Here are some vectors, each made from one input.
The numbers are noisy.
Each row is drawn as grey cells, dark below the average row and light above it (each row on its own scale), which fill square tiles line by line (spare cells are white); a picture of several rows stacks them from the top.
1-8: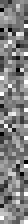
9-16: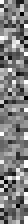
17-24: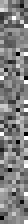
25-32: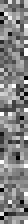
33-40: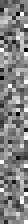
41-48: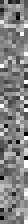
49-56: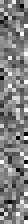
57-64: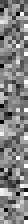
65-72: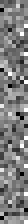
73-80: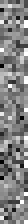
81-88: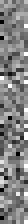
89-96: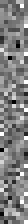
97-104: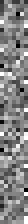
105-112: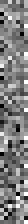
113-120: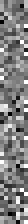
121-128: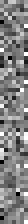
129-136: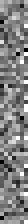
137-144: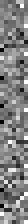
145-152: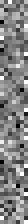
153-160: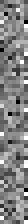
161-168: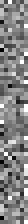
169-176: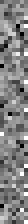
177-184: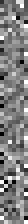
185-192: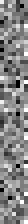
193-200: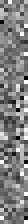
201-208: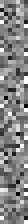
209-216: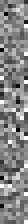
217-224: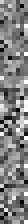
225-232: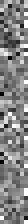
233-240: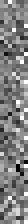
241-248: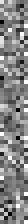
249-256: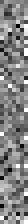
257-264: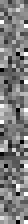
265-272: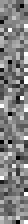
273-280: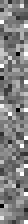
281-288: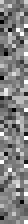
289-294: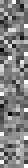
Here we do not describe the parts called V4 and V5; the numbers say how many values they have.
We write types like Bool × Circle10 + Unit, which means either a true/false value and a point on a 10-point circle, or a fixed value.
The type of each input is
Label11 × V4 + Label12 × V5.
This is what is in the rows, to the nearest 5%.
About 40% of them hold one of 11 labels and a value of V4. The rest hold one of 12 labels and a value of V5.
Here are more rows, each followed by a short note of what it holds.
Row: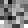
one of 12 labels and a value of V5
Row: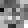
one of 12 labels and a value of V5
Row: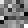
one of 11 labels and a value of V4
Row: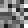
one of 11 labels and a value of V4
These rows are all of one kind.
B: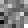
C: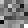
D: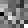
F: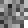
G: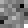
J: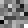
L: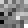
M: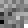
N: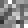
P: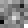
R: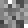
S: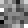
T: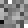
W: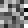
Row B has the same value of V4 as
C, G, J and S.
